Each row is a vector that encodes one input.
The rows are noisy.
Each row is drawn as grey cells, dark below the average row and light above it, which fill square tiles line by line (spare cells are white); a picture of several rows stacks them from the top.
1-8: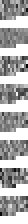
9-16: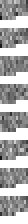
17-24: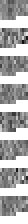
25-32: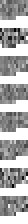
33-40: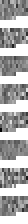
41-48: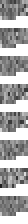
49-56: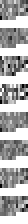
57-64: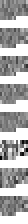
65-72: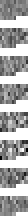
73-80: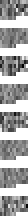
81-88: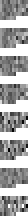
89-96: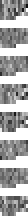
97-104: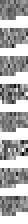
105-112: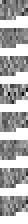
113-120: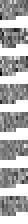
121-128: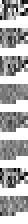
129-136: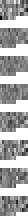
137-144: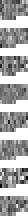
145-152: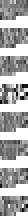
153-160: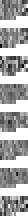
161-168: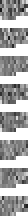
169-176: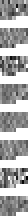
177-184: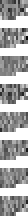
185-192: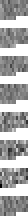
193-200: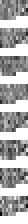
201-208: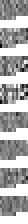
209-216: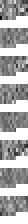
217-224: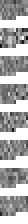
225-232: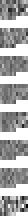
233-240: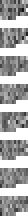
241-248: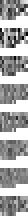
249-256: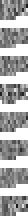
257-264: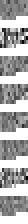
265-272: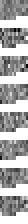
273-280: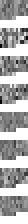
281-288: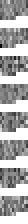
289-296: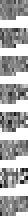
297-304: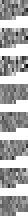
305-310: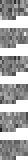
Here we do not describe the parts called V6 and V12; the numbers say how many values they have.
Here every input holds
either a point on a 3-point line, a point on an 8-point line, a value of V6 and a value of V12, or a point on a 10-point line.
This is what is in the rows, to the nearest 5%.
About 70% of them hold a point on a 3-point line, a point on an 8-point line, a value of V6 and a value of V12. The rest hold a point on a 10-point line.
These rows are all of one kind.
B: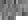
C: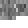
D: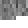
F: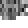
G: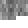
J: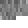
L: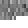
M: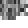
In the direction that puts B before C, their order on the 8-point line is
D, J, M, F, G, L, B, C.
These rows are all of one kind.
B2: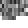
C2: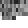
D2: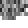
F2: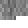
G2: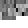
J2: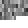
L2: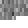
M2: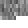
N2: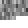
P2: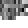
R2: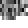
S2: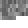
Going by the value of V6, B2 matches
C2 and D2.
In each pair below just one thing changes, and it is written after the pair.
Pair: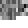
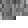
the value of V12
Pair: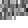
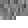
the value of V6
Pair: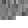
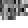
the place on the 3-point line
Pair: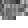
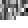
the place on the 8-point line
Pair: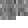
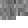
the place on the 3-point line
